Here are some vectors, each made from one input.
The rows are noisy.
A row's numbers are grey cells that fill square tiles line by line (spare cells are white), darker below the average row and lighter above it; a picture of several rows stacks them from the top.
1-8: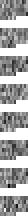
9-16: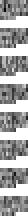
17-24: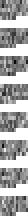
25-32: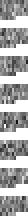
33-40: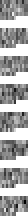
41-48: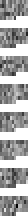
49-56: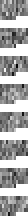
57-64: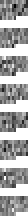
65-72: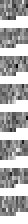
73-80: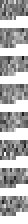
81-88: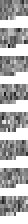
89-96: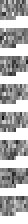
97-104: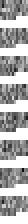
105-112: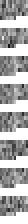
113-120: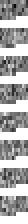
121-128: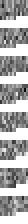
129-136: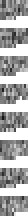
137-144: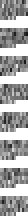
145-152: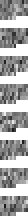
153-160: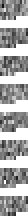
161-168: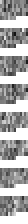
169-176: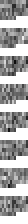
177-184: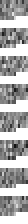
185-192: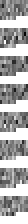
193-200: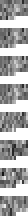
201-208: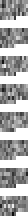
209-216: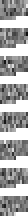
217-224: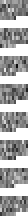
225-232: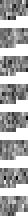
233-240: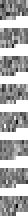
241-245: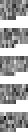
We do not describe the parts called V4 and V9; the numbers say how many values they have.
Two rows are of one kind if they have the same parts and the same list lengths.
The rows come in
2 kinds.
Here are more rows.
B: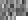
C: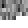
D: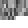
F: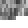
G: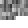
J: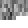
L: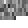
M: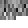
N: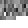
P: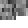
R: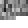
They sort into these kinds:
B, C, F, G, J, L, M, N, R
D, P

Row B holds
a true/false value, a value of V4 and a value of V9.
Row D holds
a point on an 8-point line, a true/false value and a value of V9.
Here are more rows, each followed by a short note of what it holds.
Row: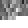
a point on an 8-point line, a true/false value and a value of V9
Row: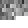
a point on an 8-point line, a true/false value and a value of V9
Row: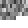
a true/false value, a value of V4 and a value of V9
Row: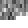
a point on an 8-point line, a true/false value and a value of V9
